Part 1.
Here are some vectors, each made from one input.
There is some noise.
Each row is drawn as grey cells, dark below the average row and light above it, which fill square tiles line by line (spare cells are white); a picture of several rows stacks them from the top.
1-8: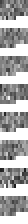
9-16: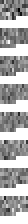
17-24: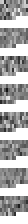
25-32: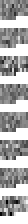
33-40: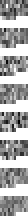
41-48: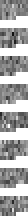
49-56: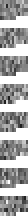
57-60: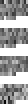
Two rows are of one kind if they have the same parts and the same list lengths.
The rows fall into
2 kinds.
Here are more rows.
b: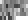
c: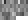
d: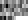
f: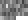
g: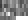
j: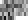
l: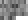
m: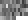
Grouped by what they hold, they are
b, c, f, j, l, m
d, g

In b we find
four true/false values.
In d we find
a fixed value.
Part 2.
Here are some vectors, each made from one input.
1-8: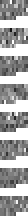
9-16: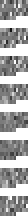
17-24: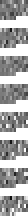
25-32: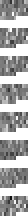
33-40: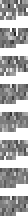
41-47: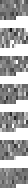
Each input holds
three true/false values.
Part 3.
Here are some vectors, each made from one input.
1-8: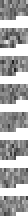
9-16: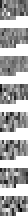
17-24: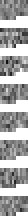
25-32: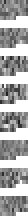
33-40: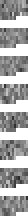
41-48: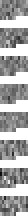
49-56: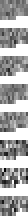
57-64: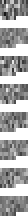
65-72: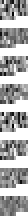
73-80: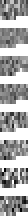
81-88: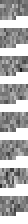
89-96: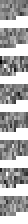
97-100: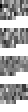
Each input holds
either a fixed value, or three true/false values.
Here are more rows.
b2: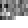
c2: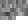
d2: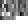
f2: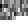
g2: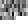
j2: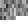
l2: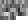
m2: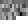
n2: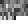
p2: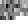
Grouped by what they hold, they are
b2, d2, f2
c2, g2, j2, l2, m2, n2, p2

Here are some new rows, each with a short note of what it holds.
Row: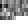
a fixed value
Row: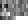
a fixed value
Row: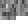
three true/false values
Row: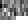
a fixed value
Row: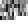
three true/false values
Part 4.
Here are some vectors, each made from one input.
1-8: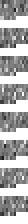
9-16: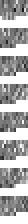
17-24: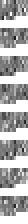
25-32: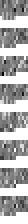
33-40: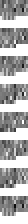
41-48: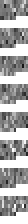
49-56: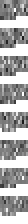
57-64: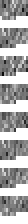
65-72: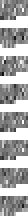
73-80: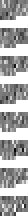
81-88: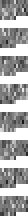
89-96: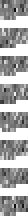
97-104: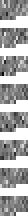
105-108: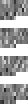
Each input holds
three true/false values.
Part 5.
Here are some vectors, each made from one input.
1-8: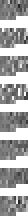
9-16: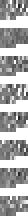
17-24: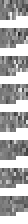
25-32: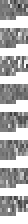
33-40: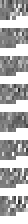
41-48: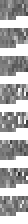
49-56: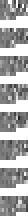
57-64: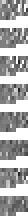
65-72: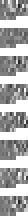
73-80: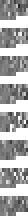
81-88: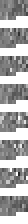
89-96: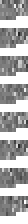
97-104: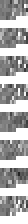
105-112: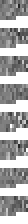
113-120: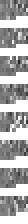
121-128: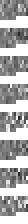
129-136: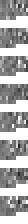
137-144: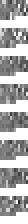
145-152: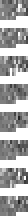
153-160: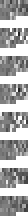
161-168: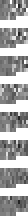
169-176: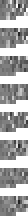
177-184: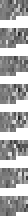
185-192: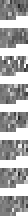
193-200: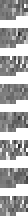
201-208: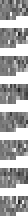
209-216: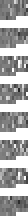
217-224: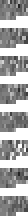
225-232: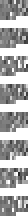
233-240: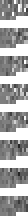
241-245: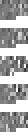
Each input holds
either a fixed value, or four true/false values.
